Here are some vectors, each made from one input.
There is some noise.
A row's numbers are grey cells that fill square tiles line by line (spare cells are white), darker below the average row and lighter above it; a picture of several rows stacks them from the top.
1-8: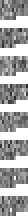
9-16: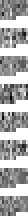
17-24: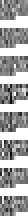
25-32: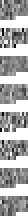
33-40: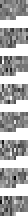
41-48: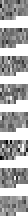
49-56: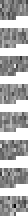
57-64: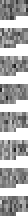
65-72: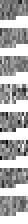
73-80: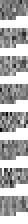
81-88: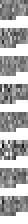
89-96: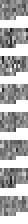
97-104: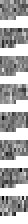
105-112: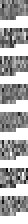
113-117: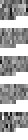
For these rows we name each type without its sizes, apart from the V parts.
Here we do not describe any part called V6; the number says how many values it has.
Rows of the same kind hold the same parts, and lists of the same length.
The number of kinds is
2.
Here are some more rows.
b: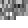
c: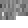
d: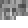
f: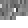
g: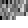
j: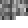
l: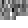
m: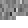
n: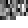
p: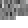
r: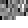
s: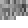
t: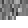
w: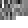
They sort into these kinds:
b, c, d, f, j, l, m, p, s, t, w
g, n, r

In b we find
a label, five true/false values and a value of V6.
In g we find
a point on a line.
